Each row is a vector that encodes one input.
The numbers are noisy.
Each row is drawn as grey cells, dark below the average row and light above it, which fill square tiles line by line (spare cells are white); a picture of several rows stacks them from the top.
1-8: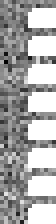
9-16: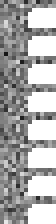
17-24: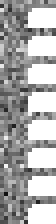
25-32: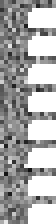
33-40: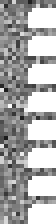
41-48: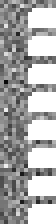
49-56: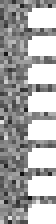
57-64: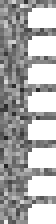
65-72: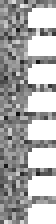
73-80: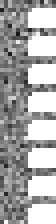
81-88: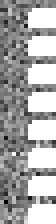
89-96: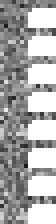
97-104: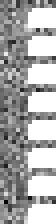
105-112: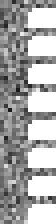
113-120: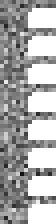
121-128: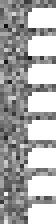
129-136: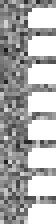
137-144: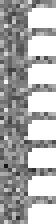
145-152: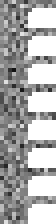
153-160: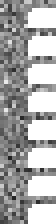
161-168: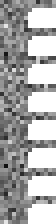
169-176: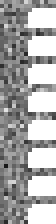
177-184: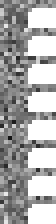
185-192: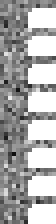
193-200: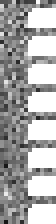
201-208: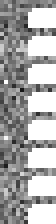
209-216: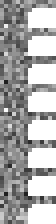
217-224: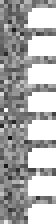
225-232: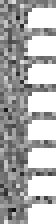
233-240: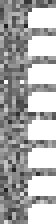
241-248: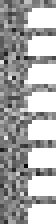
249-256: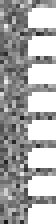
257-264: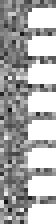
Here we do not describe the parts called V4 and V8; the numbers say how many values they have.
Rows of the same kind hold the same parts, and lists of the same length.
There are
4 kinds of row.
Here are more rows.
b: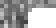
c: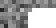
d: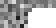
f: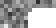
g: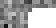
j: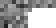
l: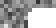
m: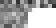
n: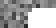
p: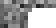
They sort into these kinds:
b, c, f, j, l
d, g
m
n, p

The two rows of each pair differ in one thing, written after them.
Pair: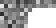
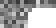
the value of V8
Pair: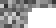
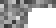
the label
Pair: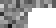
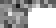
the value of V8
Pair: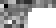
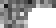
the value of V8
